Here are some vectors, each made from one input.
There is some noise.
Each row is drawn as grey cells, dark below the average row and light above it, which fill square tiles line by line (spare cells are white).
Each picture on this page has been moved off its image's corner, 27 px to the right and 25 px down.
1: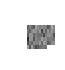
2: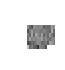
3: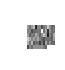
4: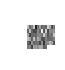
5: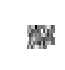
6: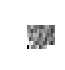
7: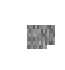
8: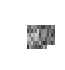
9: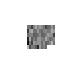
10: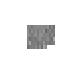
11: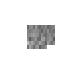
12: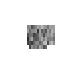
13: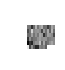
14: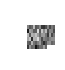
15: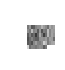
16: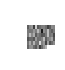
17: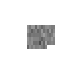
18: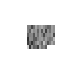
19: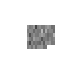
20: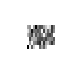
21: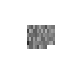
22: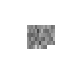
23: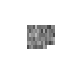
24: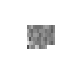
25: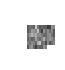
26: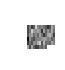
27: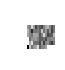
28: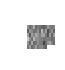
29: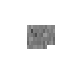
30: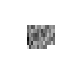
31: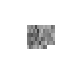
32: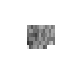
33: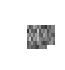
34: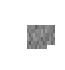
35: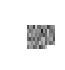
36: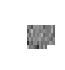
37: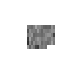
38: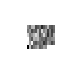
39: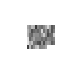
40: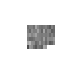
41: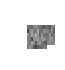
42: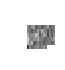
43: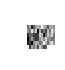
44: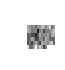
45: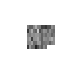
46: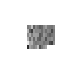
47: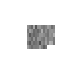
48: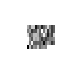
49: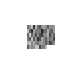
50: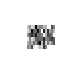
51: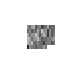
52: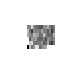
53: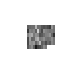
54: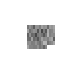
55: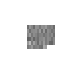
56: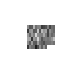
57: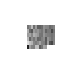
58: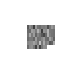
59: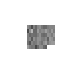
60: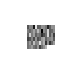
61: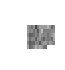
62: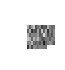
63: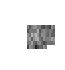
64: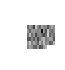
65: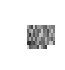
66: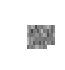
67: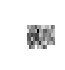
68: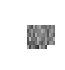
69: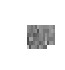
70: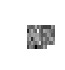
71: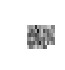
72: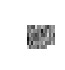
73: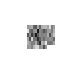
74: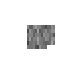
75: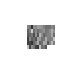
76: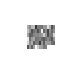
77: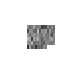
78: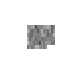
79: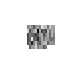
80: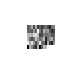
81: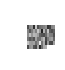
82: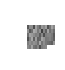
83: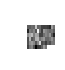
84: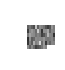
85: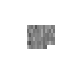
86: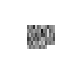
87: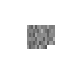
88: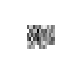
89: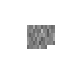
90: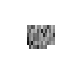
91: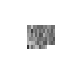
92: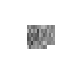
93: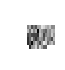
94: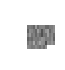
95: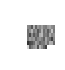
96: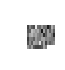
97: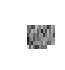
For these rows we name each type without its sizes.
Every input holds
a node of each of three trees.
